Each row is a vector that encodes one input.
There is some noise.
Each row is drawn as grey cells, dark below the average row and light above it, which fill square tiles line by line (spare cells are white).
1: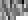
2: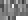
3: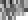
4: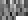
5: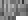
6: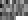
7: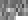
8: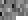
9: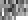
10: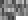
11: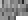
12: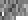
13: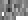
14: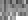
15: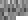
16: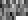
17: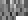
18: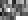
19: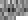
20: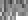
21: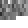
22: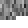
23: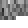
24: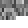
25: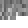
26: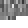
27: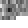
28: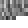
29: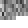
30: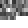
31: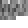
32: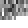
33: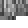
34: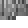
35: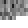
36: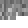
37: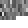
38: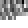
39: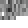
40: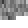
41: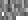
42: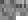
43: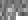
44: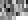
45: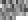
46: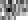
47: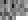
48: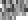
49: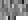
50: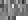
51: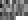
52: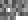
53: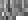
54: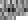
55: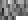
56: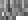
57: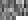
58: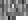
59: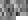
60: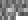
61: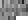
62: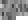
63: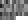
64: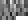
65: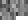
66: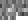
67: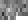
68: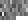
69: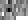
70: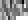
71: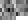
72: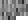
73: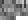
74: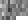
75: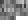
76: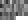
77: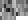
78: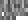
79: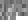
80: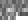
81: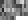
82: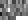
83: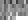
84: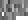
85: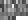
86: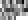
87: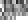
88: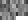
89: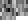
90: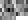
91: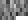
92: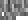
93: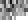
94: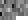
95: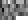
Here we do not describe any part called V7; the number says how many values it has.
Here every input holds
a value of V7, together with a list of up to two points on a 4-point line.
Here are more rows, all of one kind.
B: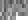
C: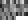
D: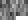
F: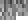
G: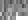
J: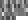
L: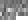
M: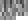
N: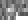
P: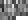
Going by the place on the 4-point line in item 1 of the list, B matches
C, G and P.
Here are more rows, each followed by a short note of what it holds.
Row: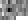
a value of V7, together with a list of one item
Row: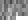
a value of V7, together with a list of two items
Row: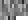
a value of V7, together with a list of two items
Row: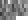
a value of V7, together with the empty list
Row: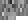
a value of V7, together with a list of two items
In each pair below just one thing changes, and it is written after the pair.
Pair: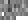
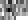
the place on the 4-point line in item 2 of the list
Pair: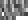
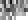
the value of V7
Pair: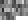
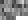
the place on the 4-point line in item 1 of the list
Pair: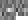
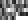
the place on the 4-point line in item 1 of the list
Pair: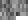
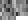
the place on the 4-point line in item 1 of the list
